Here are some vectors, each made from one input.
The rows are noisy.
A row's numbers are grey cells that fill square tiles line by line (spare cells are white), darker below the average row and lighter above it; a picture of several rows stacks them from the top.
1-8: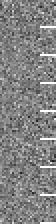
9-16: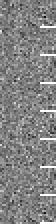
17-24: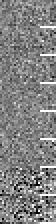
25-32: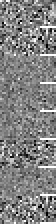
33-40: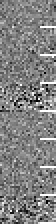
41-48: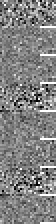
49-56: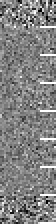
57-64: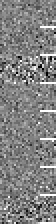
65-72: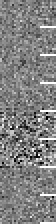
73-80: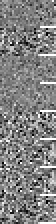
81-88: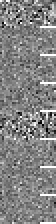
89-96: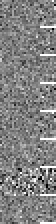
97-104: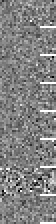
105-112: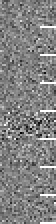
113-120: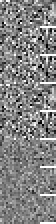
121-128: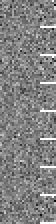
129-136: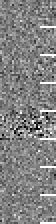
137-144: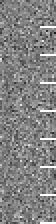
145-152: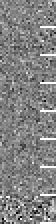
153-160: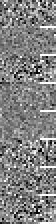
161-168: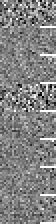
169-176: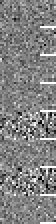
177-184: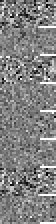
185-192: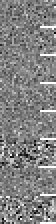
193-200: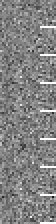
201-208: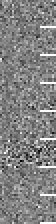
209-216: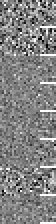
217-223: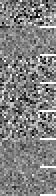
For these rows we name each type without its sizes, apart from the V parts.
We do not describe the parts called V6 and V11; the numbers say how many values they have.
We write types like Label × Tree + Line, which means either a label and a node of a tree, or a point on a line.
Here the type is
Line × (Line + V11) + V6.
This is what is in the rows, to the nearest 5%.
About 75% of them hold a point on a line, together with either a point on a line, or a value of V11. The rest hold a value of V6.
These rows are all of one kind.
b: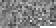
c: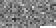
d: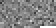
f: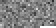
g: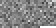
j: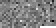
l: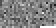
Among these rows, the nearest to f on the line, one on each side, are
d and j.
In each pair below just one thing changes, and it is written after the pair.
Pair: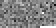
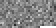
the place on the line
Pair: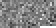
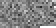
the place on the line
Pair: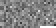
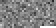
the value of V11
